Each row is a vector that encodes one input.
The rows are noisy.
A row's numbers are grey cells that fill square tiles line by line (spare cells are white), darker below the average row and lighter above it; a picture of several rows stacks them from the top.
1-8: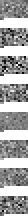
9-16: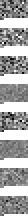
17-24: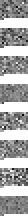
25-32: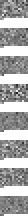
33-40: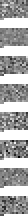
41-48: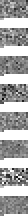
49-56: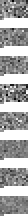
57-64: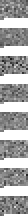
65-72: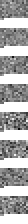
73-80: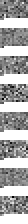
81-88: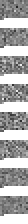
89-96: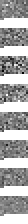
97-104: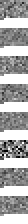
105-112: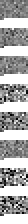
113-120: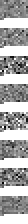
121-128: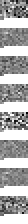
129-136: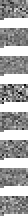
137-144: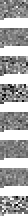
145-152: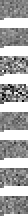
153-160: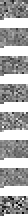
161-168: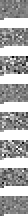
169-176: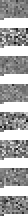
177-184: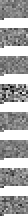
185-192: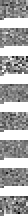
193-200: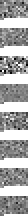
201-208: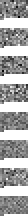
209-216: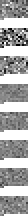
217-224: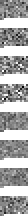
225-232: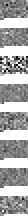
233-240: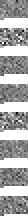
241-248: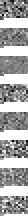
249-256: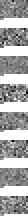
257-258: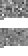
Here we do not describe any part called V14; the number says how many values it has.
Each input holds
one of 10 labels, a point on a 10-point line and a value of V14.
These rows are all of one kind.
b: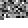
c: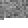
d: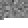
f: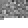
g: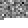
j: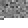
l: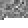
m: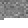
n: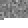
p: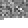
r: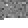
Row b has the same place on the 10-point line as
f and g.
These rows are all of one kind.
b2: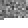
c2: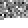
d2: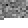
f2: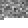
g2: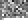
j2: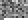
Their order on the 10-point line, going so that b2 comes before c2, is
j2, f2, b2, g2, c2, d2.
